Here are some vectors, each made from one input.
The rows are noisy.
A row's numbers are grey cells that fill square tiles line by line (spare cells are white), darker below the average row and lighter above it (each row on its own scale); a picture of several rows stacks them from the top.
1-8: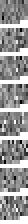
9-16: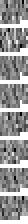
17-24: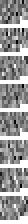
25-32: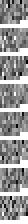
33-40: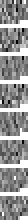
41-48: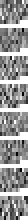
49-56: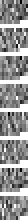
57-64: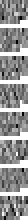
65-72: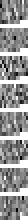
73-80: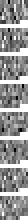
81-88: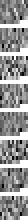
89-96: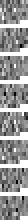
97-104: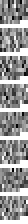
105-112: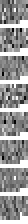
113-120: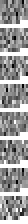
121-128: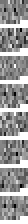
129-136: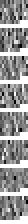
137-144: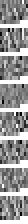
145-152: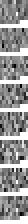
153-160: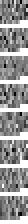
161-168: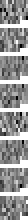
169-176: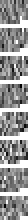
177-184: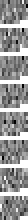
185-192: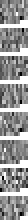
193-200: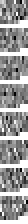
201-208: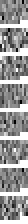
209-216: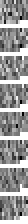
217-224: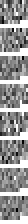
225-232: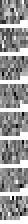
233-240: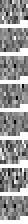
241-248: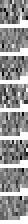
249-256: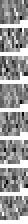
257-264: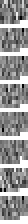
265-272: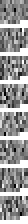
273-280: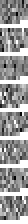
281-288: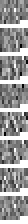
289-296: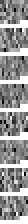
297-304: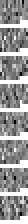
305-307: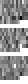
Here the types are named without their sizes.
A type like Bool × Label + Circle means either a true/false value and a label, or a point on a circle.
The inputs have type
Bool × (Circle + Line).
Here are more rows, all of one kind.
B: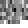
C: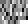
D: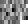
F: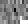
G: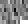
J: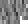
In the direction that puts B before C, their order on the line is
G, F, B, J, D, C.
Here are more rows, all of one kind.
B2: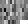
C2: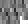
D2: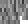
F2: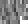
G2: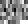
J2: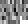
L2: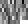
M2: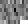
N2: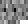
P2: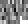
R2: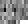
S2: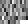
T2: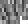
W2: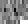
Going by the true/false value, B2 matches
G2, N2, R2 and S2.
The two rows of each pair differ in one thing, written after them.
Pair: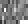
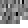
the true/false value
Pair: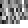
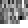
the place on the circle
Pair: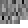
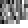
the true/false value
